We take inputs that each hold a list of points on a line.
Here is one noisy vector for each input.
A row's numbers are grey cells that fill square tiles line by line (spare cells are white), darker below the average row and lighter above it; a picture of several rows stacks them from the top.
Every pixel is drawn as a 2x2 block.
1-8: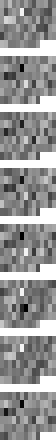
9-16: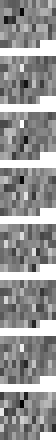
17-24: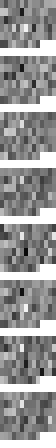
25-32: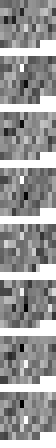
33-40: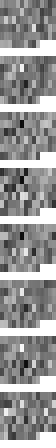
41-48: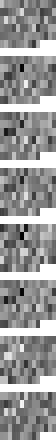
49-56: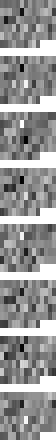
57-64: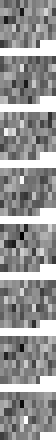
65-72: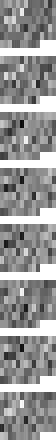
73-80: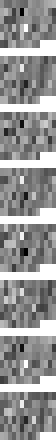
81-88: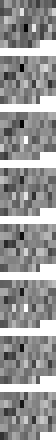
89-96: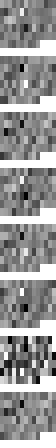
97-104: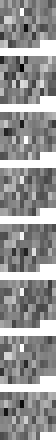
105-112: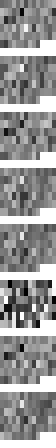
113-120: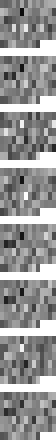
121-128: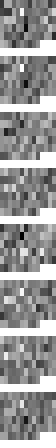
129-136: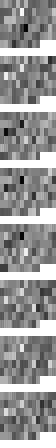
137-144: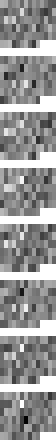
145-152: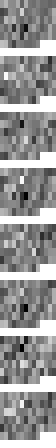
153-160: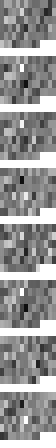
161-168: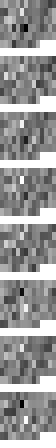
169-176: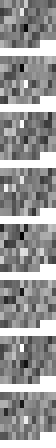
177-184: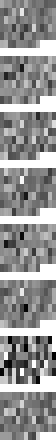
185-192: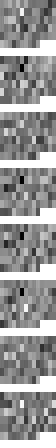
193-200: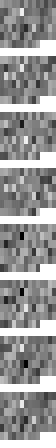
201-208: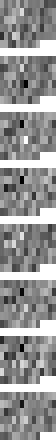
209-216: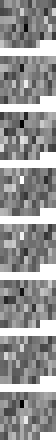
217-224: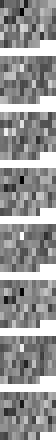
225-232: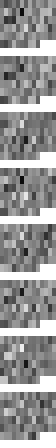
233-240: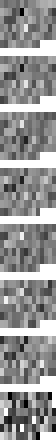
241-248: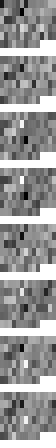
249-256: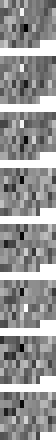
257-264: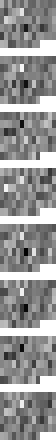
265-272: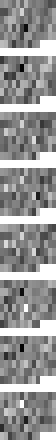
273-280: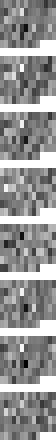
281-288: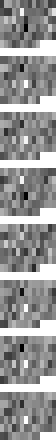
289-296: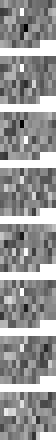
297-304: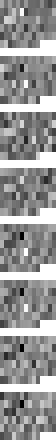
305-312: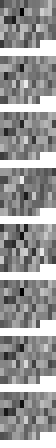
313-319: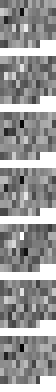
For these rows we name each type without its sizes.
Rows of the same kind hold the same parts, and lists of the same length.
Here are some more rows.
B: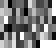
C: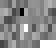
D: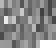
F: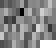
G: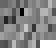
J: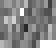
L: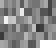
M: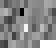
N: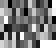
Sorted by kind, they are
B, N
C, F, G, M
D, J, L

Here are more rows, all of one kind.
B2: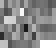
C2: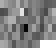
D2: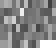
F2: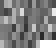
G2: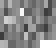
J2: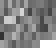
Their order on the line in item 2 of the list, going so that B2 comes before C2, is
G2, B2, J2, F2, C2, D2.
